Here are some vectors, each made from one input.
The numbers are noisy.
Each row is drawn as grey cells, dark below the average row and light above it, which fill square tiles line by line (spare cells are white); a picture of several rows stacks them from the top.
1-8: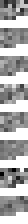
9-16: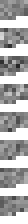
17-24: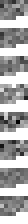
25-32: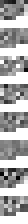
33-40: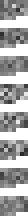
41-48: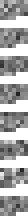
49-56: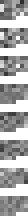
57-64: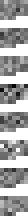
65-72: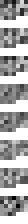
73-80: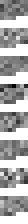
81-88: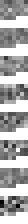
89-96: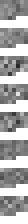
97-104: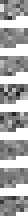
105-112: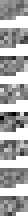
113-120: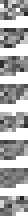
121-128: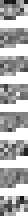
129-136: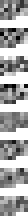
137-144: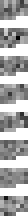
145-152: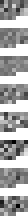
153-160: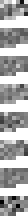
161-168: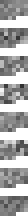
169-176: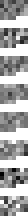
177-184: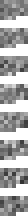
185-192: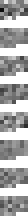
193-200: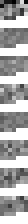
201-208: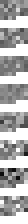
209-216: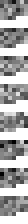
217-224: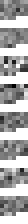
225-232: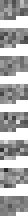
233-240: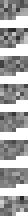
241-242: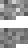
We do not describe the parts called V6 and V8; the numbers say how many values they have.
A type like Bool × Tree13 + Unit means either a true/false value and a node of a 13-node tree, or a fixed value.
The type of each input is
Circle10 × V6 + Line5 + V8.
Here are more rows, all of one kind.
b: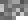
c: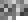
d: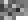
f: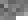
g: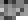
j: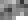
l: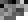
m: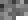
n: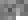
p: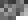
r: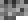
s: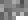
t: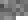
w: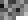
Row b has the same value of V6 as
j, l and m.
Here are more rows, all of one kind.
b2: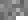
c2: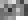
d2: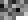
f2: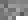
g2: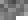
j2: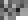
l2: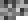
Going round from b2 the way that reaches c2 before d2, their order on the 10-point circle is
b2, g2, c2, l2, f2, d2, j2.
